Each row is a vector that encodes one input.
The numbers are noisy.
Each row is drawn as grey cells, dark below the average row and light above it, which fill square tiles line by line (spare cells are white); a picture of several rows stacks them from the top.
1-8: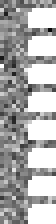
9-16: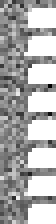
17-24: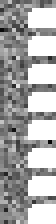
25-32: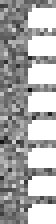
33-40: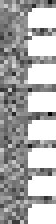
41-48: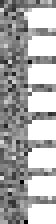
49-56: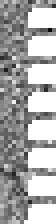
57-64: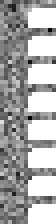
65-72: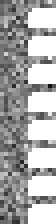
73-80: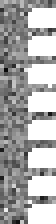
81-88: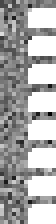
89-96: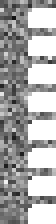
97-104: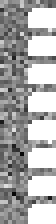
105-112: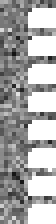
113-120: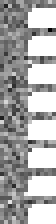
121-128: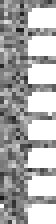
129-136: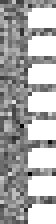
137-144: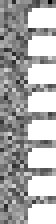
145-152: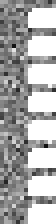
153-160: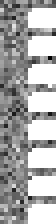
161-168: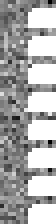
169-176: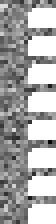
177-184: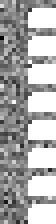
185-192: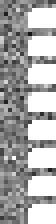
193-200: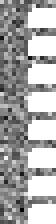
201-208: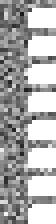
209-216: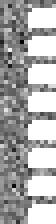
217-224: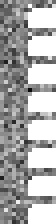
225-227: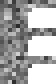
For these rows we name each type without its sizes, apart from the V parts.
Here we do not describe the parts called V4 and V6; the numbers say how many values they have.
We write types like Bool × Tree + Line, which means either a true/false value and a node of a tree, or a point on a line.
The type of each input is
Bool × Line × (Tree + V4) × V6.
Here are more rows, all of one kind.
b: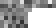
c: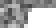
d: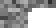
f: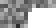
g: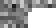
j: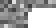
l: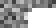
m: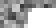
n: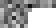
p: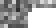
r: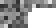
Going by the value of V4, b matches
l and m.
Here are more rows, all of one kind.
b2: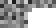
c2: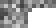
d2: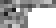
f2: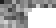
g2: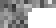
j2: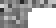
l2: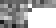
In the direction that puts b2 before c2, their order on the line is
b2, g2, f2, d2, c2, j2, l2.
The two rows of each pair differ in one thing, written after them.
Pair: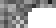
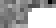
the place on the line
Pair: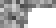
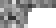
the value of V4
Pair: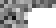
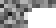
the value of V4
